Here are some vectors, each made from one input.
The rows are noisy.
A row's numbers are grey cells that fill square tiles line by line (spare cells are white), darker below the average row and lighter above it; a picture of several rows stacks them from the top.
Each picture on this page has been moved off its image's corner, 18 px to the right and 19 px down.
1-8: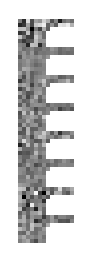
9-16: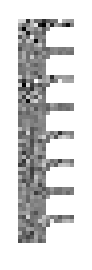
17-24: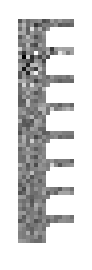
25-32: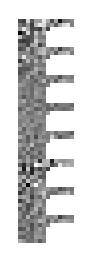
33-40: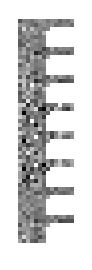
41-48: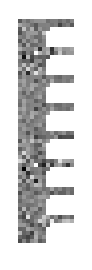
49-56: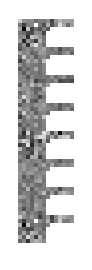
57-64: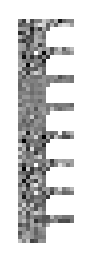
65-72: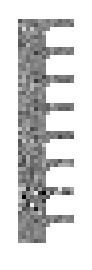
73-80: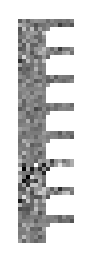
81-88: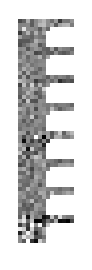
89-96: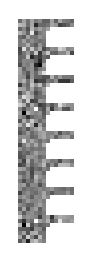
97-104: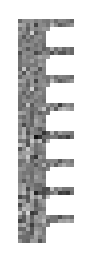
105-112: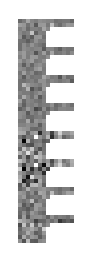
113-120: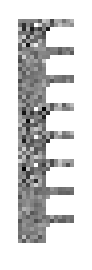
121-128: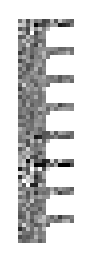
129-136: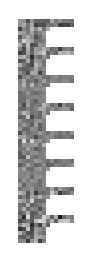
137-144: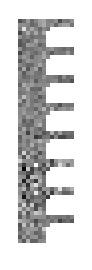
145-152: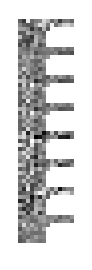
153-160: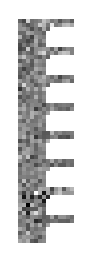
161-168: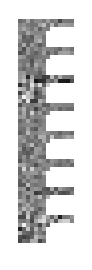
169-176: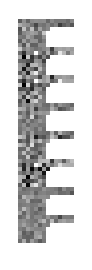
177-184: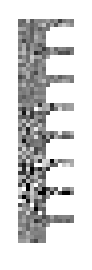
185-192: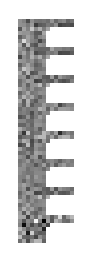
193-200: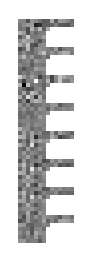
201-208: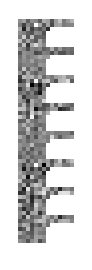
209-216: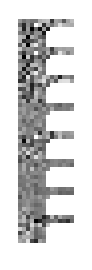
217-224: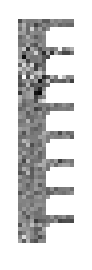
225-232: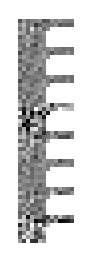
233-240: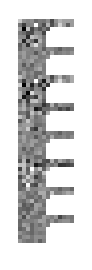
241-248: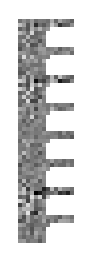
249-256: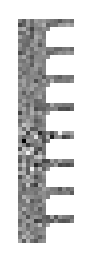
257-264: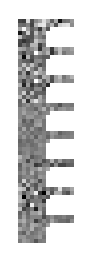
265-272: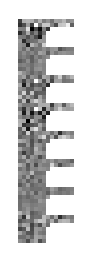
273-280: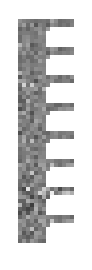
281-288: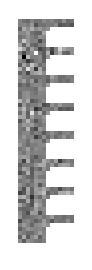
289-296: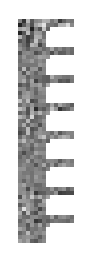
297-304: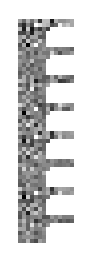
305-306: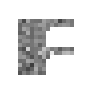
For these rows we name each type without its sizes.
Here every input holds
either a point on a circle, or a fixed value, or a node of a tree.
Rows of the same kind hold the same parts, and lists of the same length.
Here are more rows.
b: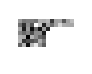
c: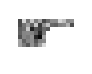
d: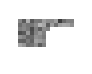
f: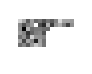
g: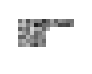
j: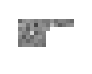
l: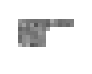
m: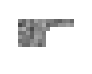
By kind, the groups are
b, f
c
d, g, j, l, m

